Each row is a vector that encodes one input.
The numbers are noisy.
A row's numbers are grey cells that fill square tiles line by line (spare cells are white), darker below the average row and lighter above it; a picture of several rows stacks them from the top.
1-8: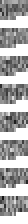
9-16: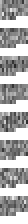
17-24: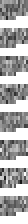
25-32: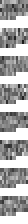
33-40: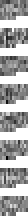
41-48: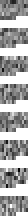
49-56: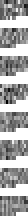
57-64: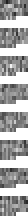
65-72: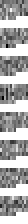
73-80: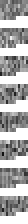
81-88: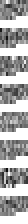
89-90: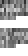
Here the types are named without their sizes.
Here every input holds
either a point on each of two lines, or a node of a tree.
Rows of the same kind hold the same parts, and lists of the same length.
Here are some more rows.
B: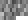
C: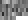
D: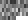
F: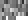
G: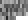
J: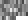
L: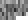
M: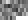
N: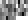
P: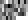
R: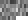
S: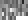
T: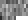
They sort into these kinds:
B, D, F, J, R, S, T
C, G, L, M, N, P

